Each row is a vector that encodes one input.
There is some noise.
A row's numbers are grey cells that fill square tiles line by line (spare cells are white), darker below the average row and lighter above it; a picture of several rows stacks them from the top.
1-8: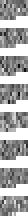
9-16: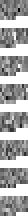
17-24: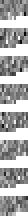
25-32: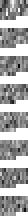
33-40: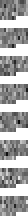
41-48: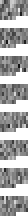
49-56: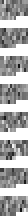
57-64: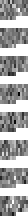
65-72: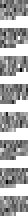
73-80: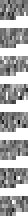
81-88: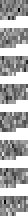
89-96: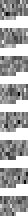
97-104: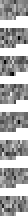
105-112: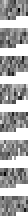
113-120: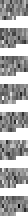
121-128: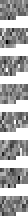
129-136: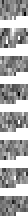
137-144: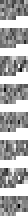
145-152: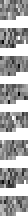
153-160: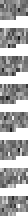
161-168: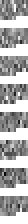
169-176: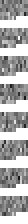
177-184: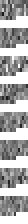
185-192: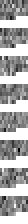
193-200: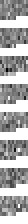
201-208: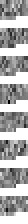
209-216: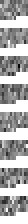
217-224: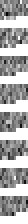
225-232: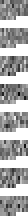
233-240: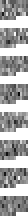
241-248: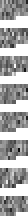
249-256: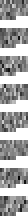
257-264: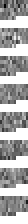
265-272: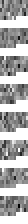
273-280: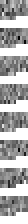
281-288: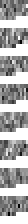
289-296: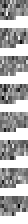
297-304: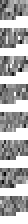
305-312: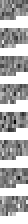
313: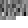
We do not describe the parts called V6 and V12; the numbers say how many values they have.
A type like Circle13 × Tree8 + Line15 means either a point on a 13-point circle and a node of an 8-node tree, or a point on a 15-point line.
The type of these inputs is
(Bool × Bool × Bool + V12) × Line10 × V6.
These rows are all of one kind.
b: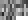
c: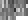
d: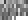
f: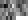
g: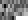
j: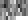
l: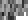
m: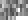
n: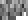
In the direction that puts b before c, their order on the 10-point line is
l, g, b, d, n, j, c, f, m.
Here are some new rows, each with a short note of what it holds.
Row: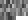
a point on a 10-point line, three true/false values and a value of V6
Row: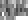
a point on a 10-point line, three true/false values and a value of V6
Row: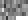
a point on a 10-point line, three true/false values and a value of V6
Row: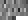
a point on a 10-point line, a value of V6 and a value of V12
